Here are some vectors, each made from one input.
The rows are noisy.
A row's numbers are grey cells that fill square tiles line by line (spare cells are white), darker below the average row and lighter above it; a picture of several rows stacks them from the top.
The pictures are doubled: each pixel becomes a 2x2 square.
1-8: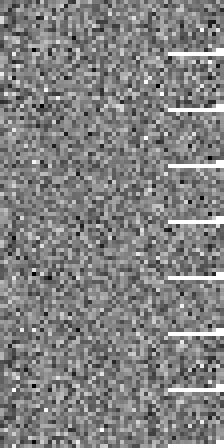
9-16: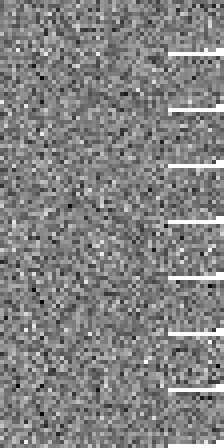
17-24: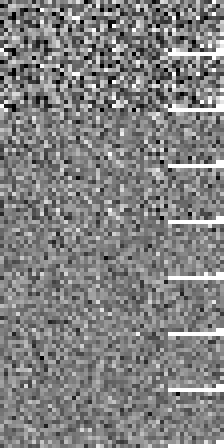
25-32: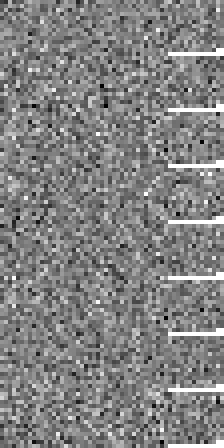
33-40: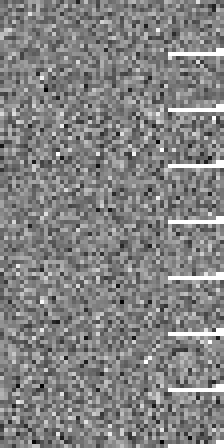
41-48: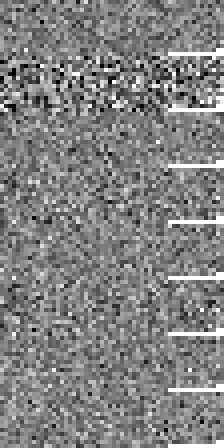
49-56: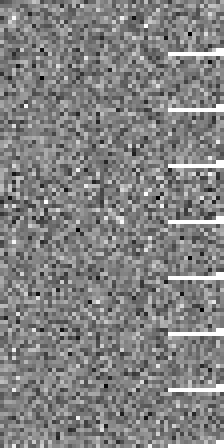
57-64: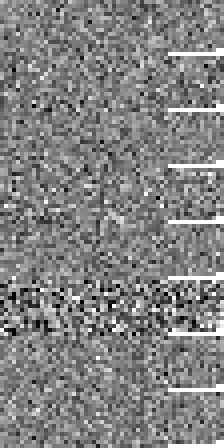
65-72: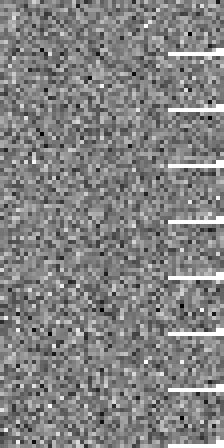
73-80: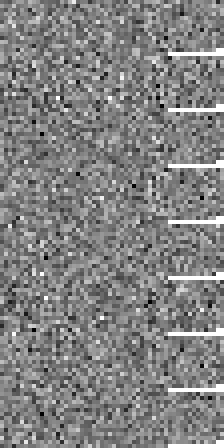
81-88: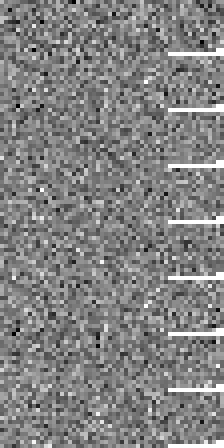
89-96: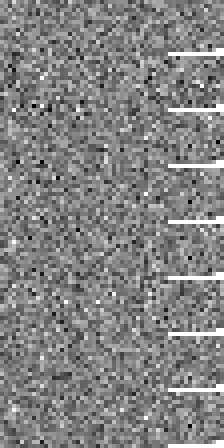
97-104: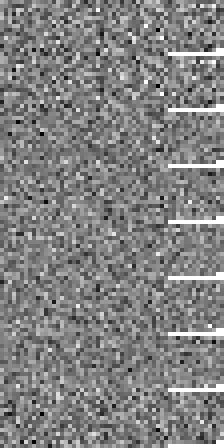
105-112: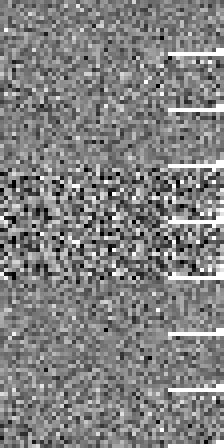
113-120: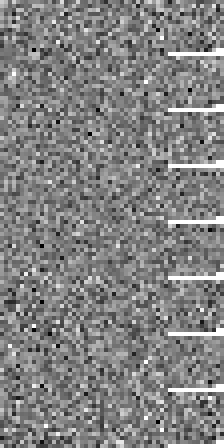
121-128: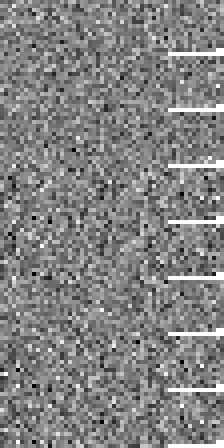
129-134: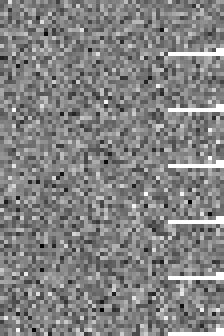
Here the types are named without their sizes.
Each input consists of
a list of items, each either a label and a true/false value, or a point on a line.
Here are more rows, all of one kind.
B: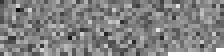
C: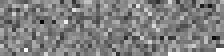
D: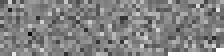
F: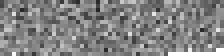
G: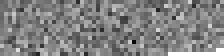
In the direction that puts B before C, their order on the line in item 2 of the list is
B, G, F, D, C.
